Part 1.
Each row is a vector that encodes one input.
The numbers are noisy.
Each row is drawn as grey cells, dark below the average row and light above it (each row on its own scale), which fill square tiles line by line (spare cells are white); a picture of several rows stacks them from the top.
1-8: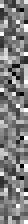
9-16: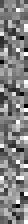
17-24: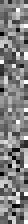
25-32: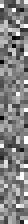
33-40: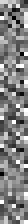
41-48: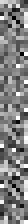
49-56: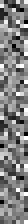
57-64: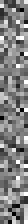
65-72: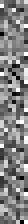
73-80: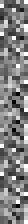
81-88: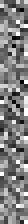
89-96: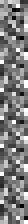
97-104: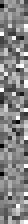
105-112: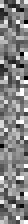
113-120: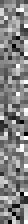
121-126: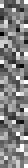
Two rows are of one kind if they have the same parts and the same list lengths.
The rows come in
3 kinds.
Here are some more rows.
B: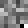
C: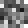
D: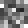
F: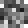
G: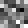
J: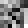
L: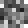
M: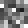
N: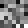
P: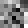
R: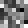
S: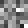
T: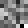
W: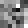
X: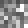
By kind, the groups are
B, N, S, T, X
C, D, F, G, L, M, R
J, P, W

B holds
a node of a 13-node tree.
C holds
three true/false values.
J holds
a point on a 5-point line.
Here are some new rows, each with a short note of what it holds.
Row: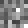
a node of a 13-node tree
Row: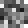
three true/false values
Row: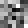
a point on a 5-point line
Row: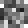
three true/false values
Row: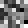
three true/false values
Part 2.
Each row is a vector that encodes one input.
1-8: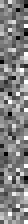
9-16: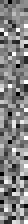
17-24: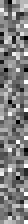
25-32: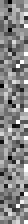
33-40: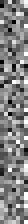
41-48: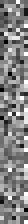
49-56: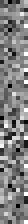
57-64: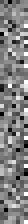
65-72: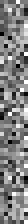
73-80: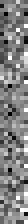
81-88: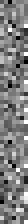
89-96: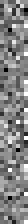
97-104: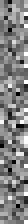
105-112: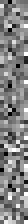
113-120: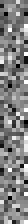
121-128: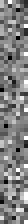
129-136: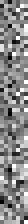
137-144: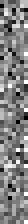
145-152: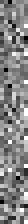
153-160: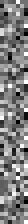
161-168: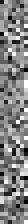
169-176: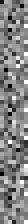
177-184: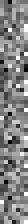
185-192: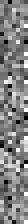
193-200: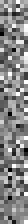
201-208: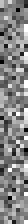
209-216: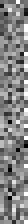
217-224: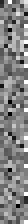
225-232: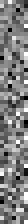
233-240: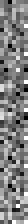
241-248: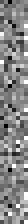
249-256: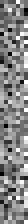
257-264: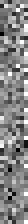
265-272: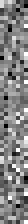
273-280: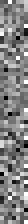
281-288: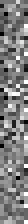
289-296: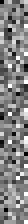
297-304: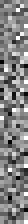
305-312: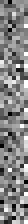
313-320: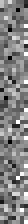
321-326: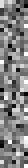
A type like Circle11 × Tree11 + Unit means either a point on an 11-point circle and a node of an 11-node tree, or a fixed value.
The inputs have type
(Bool × Bool × Bool + Unit) × Tree19 + Line10.
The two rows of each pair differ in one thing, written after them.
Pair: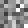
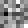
one of the three true/false values
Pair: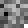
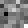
one of the three true/false values
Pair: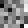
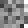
one of the three true/false values
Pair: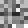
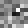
one of the three true/false values
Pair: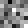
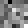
one of the three true/false values
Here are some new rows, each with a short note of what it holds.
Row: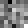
a node of a 19-node tree and three true/false values
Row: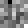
a node of a 19-node tree and three true/false values
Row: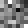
a point on a 10-point line
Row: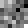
a point on a 10-point line
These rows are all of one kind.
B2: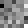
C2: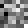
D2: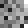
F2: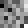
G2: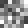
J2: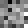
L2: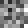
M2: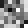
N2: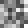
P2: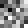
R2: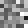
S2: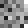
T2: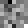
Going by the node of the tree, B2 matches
D2, G2, P2 and S2.
